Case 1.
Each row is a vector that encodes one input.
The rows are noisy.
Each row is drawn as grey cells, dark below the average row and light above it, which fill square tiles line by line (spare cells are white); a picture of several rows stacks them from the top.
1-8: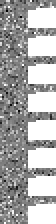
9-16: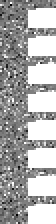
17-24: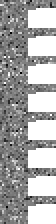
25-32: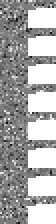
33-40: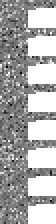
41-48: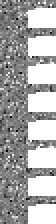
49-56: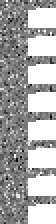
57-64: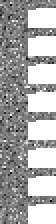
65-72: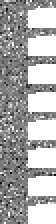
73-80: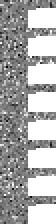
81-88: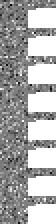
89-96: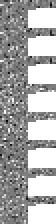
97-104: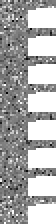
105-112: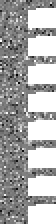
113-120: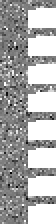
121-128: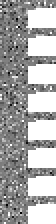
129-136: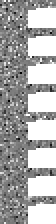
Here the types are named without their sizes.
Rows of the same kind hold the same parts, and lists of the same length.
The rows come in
2 kinds.
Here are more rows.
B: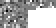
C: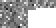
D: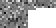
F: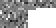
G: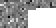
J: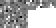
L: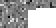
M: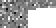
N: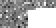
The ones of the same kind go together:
B, D, F, J
C, G, L, M, N

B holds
a point on a line, a node of a tree and four true/false values.
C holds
a point on a line and four true/false values.
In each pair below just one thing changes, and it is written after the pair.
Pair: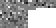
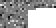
the place on the line
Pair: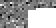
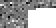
one of the four true/false values
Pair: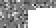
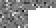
the node of the tree
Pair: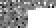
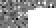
the node of the tree
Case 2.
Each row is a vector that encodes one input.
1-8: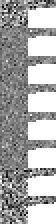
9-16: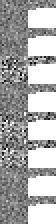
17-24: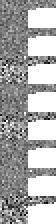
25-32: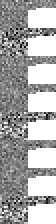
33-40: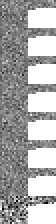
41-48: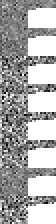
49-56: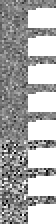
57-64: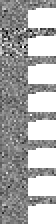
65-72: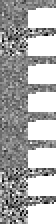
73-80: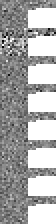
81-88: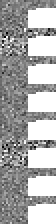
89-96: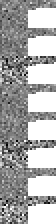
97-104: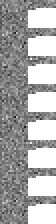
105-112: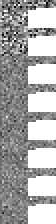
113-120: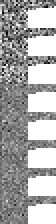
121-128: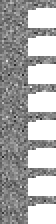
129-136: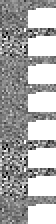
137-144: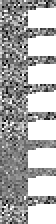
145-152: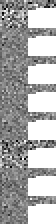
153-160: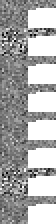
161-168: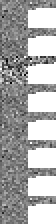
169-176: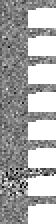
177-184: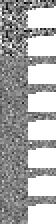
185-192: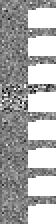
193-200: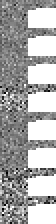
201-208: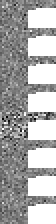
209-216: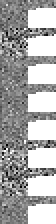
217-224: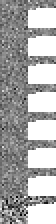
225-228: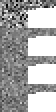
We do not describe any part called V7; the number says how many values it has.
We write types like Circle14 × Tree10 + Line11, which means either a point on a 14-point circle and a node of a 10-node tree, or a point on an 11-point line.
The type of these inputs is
(Bool × Bool × Bool × Bool + Unit) × V7 + Tree13.
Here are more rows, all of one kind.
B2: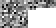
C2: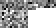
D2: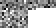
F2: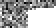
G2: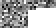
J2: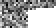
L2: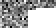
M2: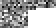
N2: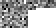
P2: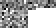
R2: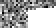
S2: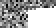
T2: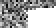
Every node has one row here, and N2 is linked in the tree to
G2, L2 and P2.
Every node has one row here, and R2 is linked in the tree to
T2.
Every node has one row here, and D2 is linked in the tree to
P2.
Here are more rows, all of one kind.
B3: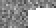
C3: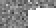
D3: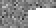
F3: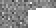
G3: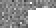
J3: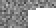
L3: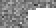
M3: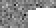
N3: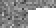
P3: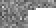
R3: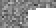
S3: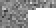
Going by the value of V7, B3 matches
C3 and J3.
